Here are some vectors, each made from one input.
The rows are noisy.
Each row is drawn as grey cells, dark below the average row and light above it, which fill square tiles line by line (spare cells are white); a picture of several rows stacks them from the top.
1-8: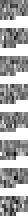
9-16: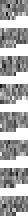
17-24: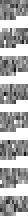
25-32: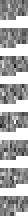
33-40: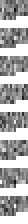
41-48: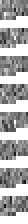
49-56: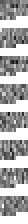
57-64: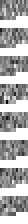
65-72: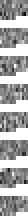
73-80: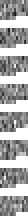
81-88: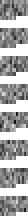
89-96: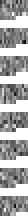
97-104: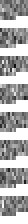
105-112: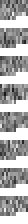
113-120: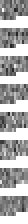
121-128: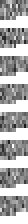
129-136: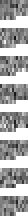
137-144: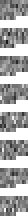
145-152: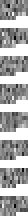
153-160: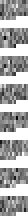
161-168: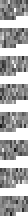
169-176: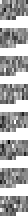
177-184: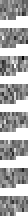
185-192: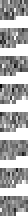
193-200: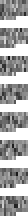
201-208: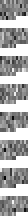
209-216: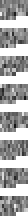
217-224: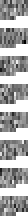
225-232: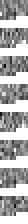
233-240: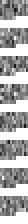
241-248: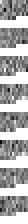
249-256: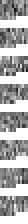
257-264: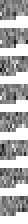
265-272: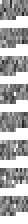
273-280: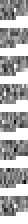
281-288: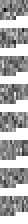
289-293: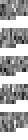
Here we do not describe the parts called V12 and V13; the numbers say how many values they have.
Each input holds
a point on a 9-point line, a true/false value, a value of V12 and a value of V13.
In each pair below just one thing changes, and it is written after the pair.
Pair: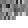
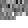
the value of V13
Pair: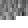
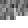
the value of V12
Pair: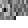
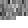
the value of V12
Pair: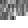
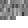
the place on the 9-point line
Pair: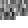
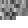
the value of V13
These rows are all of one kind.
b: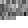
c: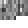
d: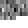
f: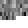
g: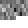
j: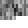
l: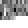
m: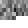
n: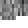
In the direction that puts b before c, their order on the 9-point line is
m, j, n, f, g, l, d, b, c.
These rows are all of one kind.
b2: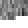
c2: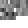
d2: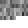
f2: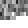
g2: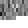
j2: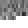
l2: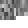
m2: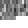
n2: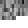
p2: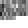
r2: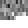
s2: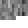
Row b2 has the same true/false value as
c2, f2 and r2.
